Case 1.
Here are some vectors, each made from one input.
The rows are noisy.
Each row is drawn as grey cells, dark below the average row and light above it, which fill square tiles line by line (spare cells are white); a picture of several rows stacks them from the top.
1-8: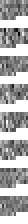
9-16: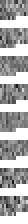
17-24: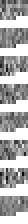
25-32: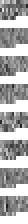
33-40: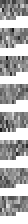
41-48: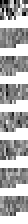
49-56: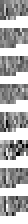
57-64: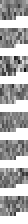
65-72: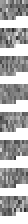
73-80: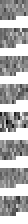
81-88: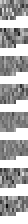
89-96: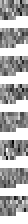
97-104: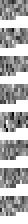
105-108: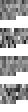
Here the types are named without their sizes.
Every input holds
three true/false values.
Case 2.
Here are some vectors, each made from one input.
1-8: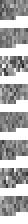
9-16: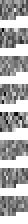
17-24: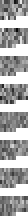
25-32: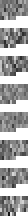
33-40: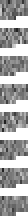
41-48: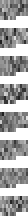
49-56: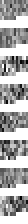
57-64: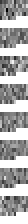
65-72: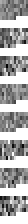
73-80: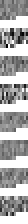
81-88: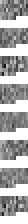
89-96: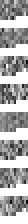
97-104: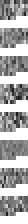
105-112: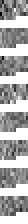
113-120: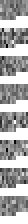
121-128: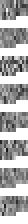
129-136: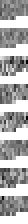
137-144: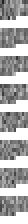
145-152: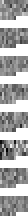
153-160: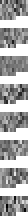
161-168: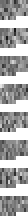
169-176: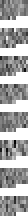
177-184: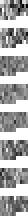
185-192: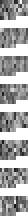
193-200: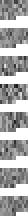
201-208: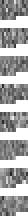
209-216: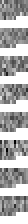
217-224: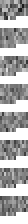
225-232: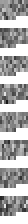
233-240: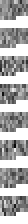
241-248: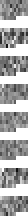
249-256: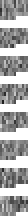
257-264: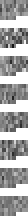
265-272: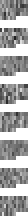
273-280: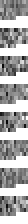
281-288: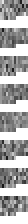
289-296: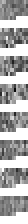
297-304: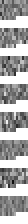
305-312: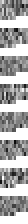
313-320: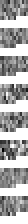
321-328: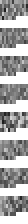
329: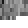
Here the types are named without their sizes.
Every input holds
a label.
